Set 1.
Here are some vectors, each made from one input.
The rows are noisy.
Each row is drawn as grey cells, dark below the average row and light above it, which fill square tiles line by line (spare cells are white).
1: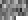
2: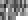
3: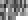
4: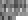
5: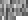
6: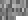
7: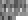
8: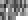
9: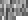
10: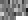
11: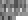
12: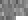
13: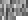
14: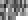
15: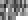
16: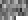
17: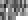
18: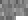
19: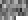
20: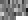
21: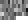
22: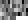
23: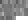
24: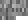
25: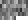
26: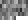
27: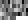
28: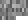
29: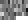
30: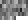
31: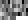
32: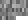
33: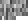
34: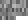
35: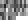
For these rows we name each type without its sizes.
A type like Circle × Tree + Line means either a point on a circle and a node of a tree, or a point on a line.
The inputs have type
Tree.
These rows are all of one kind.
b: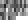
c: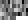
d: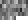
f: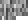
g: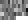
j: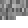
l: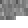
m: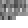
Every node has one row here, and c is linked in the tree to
g.
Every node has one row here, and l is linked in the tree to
g, j and m.
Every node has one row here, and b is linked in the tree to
m.
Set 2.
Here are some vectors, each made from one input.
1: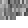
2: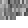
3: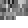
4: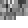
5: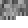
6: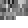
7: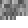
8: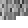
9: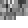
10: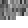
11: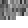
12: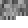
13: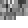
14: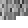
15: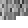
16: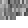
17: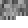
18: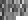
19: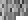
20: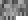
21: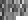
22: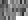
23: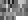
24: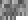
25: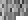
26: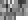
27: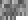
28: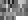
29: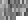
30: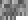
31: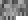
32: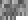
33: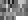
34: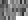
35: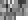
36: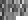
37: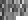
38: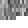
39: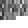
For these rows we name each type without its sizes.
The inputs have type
Bool × Bool × Bool.
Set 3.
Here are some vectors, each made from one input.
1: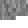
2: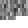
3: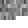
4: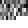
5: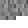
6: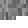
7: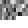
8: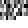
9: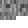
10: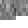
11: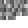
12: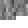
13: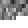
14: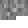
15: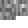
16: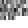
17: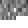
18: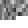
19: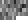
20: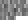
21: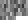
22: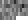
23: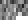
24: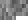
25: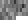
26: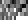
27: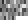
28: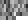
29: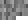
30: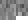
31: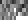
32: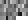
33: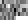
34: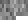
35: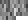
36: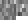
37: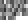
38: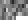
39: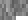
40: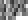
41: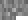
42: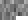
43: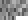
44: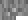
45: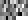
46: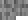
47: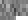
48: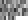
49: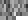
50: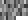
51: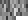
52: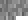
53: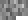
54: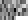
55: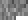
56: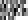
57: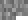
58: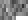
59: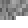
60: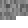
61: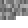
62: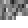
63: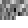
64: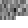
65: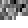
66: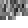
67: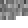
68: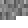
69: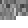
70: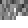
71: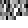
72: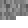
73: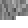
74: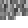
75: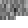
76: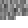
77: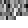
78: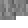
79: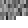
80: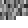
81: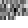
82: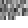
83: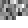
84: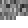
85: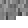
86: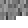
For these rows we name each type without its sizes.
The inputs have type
Circle.
